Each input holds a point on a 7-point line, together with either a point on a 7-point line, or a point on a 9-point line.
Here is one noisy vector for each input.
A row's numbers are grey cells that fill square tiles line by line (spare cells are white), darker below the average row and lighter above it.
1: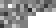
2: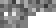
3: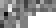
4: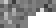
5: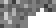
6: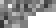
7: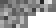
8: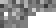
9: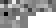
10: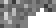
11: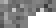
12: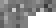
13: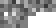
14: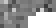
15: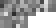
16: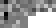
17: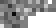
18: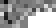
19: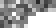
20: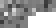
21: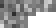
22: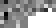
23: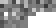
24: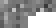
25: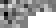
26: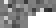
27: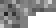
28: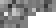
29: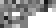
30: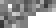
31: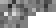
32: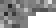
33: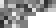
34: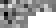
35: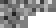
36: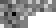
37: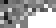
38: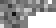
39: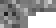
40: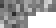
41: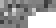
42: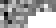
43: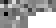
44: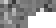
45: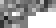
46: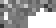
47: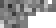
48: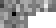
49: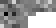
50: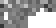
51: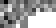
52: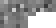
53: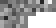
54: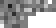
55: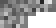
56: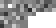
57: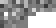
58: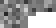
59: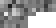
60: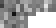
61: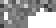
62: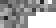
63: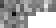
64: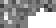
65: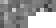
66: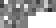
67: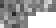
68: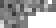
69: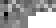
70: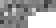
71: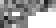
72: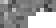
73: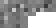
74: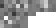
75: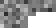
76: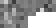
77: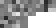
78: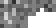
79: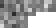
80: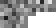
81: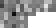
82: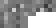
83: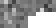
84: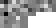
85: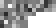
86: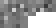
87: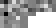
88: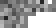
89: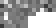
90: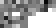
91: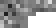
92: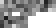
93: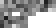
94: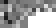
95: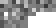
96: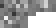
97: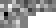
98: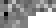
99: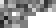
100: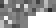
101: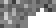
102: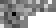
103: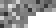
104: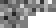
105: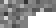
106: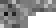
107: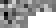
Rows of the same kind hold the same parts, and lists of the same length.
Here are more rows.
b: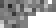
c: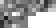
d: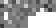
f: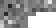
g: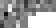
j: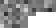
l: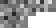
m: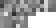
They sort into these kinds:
b, d, f, j, l, m
c, g

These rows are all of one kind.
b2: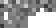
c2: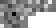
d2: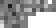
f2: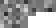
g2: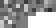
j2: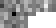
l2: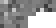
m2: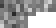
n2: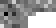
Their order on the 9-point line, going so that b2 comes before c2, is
j2, b2, m2, g2, d2, l2, f2, c2, n2.
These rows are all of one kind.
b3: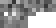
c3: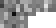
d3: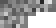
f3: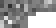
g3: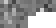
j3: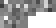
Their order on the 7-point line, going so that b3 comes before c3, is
b3, g3, j3, f3, c3, d3.
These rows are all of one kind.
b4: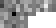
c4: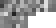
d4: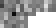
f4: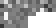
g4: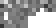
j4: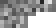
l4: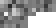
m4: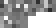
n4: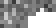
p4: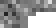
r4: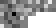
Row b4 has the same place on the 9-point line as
c4, f4 and g4.
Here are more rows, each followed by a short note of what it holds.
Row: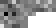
a point on a 7-point line and a point on a 9-point line
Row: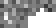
a point on a 7-point line and a point on a 9-point line
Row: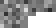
a point on a 7-point line and a point on a 9-point line
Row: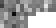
a point on a 7-point line and a point on a 9-point line
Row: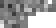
a point on a 7-point line and a point on a 9-point line
